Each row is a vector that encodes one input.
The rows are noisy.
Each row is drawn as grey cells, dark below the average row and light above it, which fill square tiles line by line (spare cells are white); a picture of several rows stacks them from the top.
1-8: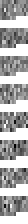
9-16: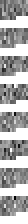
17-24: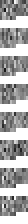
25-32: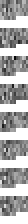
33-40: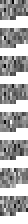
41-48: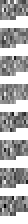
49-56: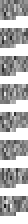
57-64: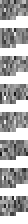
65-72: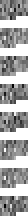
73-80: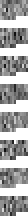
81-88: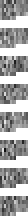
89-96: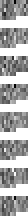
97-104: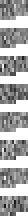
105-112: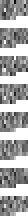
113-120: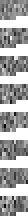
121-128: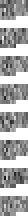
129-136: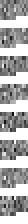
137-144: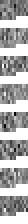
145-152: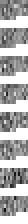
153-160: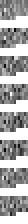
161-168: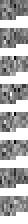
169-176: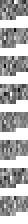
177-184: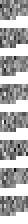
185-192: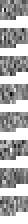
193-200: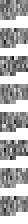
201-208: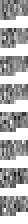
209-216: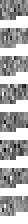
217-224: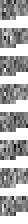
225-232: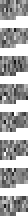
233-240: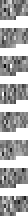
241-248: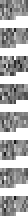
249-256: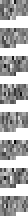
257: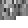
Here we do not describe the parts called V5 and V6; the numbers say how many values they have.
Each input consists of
a node of a 9-node tree and a true/false value, together with either a point on a 7-point line and a value of V6, or a node of a 10-node tree and a value of V5.
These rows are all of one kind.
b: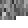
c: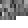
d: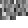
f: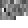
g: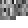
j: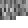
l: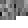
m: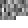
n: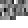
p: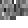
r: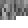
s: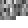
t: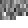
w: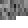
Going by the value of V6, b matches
c, l, r and w.
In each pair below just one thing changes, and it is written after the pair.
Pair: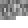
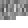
the value of V5
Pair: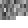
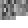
the node of one of the two trees
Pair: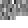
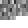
the value of V5
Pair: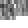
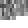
the value of V5
